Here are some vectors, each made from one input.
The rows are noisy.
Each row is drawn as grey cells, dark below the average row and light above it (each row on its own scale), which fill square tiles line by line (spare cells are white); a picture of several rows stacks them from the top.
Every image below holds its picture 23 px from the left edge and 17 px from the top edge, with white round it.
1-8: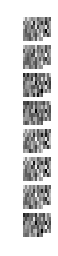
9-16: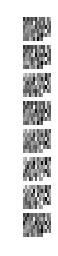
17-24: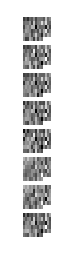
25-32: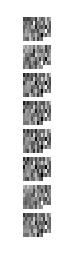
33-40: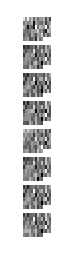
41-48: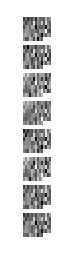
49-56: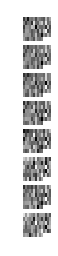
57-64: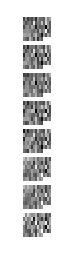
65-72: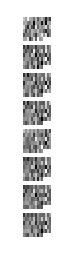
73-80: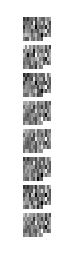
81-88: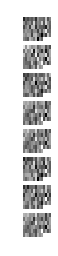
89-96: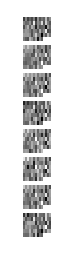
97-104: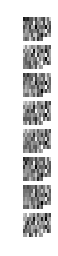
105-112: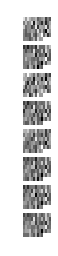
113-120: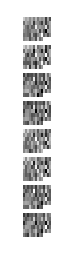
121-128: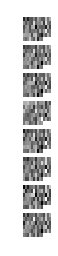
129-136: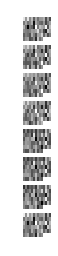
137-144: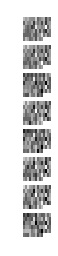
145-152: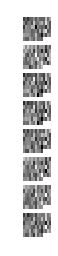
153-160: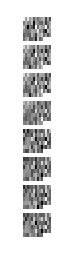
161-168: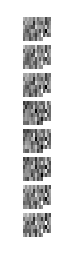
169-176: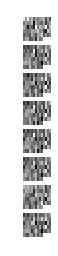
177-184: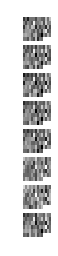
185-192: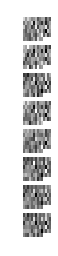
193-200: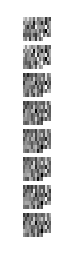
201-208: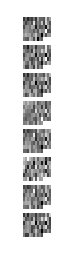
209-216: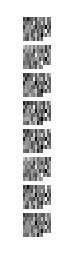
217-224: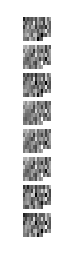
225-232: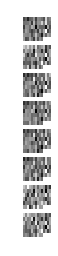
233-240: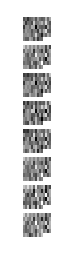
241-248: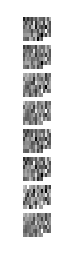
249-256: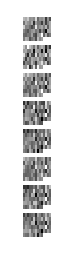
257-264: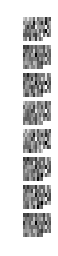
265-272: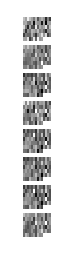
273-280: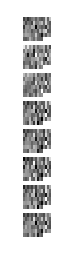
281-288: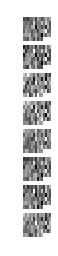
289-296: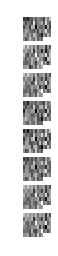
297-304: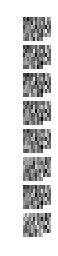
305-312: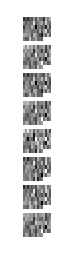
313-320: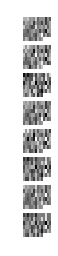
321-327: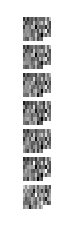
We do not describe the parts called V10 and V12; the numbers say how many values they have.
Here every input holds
either a point on a 9-point circle, one of 8 labels and a value of V10, or a value of V12.
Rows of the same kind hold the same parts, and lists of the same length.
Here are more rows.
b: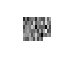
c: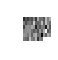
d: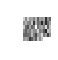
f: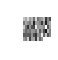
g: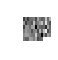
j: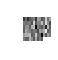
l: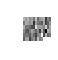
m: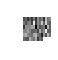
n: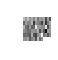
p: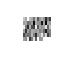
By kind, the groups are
b, c, g, j, m
d, f, l, n, p

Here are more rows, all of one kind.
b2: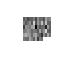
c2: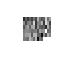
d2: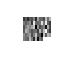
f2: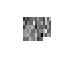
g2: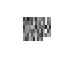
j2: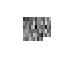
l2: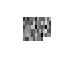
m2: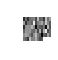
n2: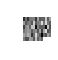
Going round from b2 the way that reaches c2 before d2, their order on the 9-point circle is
b2, m2, f2, g2, c2, j2, n2, l2, d2.
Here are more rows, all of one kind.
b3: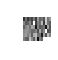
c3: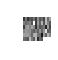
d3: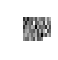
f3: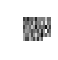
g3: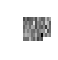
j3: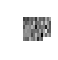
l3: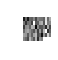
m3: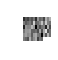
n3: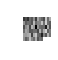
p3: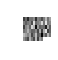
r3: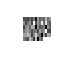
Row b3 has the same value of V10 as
c3 and r3.
